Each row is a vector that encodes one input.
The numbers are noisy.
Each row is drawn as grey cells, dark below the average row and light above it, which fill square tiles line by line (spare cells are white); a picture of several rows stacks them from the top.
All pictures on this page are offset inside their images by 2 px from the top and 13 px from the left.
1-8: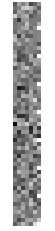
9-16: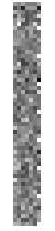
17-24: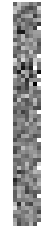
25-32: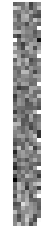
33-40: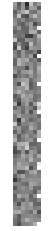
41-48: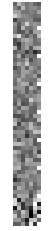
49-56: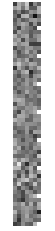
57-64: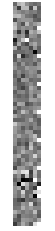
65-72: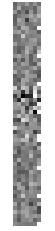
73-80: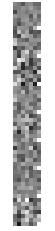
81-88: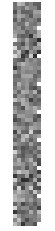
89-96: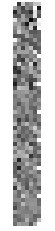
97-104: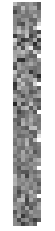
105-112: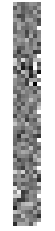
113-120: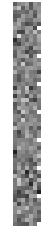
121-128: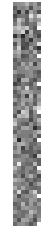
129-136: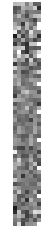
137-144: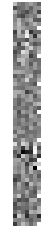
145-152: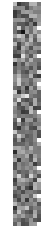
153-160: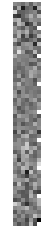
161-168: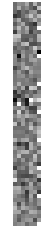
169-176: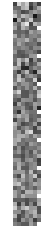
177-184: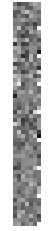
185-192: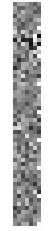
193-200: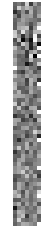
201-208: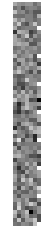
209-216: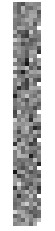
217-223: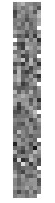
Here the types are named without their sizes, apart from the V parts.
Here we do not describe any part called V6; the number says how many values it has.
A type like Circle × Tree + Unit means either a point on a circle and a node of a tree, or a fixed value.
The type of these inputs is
List(Bool × (Line + V6)).
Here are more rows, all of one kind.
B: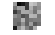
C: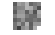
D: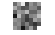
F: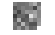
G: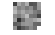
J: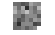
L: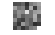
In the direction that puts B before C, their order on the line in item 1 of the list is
J, B, D, C, G, F, L.
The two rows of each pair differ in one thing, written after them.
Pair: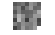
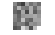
the true/false value in item 1 of the list
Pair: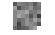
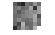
the place on the line in item 1 of the list
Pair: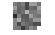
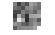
the true/false value in item 2 of the list
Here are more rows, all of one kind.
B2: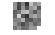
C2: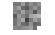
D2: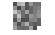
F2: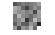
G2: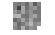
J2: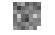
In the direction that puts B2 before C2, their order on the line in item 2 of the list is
D2, B2, F2, J2, G2, C2.
